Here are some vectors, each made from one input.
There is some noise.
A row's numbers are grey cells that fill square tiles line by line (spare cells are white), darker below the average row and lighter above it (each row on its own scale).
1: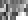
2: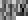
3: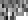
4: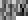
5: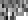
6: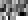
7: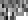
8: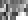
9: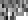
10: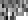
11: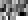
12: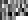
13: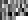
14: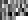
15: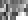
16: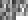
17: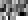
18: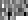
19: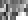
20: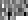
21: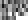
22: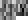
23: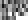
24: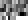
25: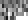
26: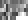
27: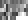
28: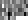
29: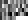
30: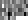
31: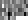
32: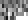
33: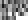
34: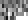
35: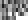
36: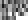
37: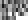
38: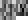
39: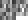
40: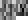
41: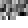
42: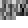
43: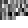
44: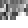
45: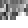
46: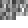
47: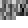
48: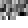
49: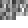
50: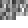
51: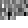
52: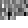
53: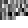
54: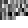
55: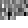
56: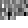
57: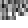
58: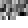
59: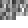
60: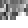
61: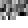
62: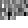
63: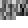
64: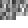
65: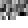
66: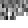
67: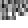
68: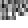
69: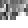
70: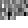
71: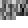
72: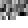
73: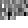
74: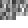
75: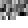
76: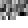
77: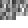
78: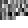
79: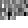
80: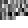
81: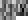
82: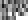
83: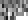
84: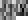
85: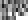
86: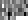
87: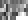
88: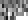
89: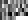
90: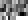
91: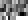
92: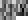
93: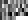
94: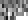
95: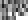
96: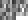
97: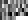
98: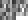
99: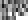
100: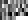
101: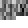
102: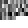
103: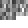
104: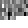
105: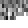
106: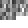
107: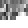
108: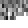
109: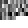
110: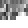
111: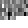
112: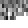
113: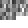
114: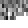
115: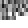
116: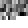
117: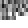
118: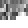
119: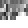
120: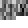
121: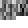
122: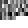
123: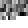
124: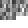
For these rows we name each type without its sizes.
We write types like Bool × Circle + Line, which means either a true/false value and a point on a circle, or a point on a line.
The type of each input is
Bool × Bool × Bool.
